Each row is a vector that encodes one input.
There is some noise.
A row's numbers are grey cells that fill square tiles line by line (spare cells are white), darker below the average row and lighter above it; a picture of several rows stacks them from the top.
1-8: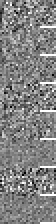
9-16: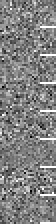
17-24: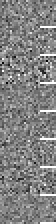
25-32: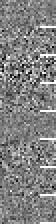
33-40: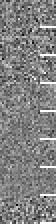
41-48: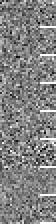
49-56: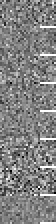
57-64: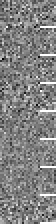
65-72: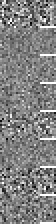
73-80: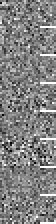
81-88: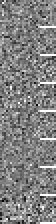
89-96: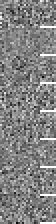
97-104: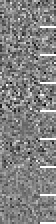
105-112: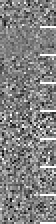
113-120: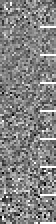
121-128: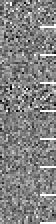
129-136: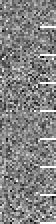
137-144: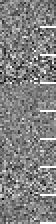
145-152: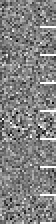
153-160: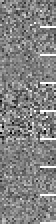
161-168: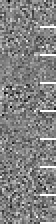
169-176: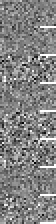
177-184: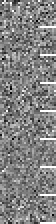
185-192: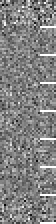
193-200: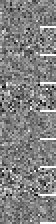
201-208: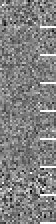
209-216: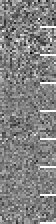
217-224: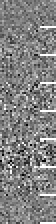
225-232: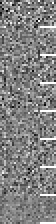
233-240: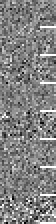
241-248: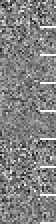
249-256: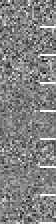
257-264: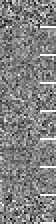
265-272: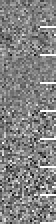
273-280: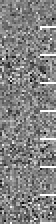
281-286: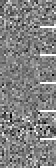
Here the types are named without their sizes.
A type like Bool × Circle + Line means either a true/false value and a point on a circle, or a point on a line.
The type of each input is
List(Circle + Line) + Tree.
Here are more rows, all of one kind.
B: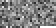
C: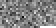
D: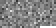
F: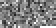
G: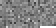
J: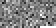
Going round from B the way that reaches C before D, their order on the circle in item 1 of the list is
B, F, C, G, J, D.
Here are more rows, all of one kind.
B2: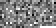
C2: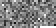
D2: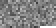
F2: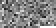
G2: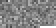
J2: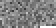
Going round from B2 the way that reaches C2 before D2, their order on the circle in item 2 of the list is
B2, J2, C2, G2, F2, D2.
